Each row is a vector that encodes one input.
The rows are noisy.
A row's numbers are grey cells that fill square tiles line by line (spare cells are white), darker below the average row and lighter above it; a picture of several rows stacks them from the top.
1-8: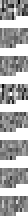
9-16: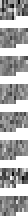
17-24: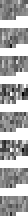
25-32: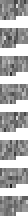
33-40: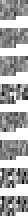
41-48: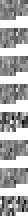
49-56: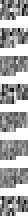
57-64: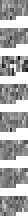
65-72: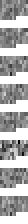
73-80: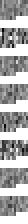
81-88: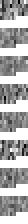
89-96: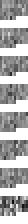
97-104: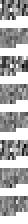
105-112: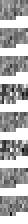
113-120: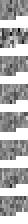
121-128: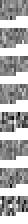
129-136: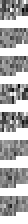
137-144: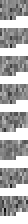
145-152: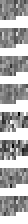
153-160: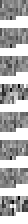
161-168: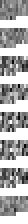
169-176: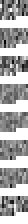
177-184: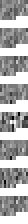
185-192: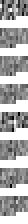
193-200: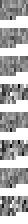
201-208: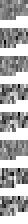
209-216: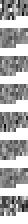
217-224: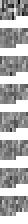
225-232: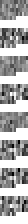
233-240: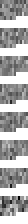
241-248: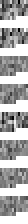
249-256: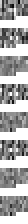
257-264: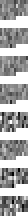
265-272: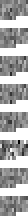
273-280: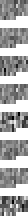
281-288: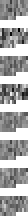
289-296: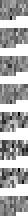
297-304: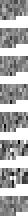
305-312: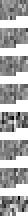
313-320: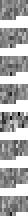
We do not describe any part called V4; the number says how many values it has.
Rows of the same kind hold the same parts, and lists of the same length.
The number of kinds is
5.
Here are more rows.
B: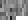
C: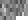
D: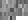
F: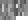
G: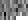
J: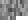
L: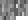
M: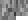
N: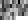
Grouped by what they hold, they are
B
C, F, L
D, J, M
G
N

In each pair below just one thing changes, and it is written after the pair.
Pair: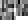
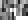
the place on the 9-point line
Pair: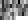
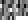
the value of V4
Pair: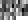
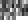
the place on the 9-point line
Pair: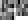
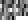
the value of V4
